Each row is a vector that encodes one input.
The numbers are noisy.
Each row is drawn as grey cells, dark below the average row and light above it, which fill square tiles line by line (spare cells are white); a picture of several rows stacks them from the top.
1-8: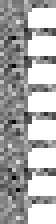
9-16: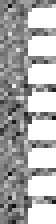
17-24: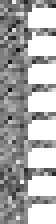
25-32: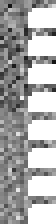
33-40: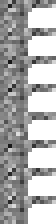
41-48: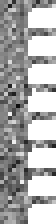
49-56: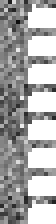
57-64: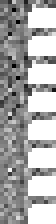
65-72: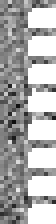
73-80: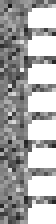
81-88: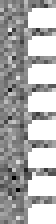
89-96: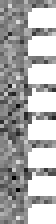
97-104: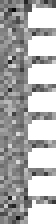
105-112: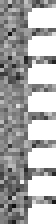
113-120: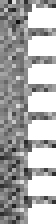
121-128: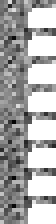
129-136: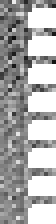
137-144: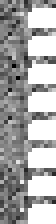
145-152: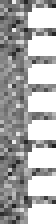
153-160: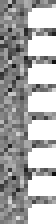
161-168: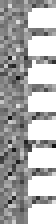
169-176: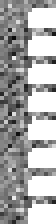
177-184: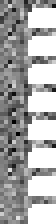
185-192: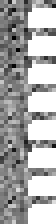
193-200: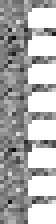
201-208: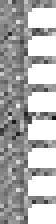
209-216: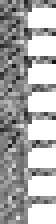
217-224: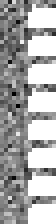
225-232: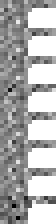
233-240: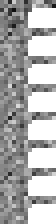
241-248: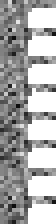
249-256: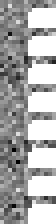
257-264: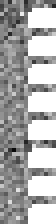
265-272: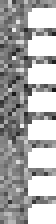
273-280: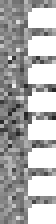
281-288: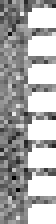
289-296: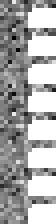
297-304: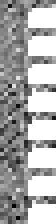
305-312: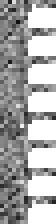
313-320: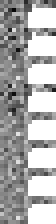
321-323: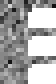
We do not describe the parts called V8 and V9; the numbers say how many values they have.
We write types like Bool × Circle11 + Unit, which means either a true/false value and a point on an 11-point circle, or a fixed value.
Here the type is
Bool × (Line4 × Line4 + V8) + V9.
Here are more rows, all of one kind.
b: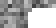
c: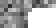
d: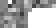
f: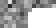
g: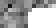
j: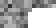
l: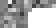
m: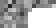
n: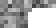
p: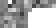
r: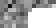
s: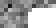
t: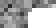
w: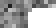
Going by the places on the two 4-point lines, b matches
d, l, n and p.
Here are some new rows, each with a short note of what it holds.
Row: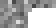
a true/false value and a value of V8
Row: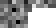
a value of V9
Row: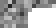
a point on each of two 4-point lines and a true/false value
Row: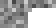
a true/false value and a value of V8
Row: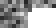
a value of V9
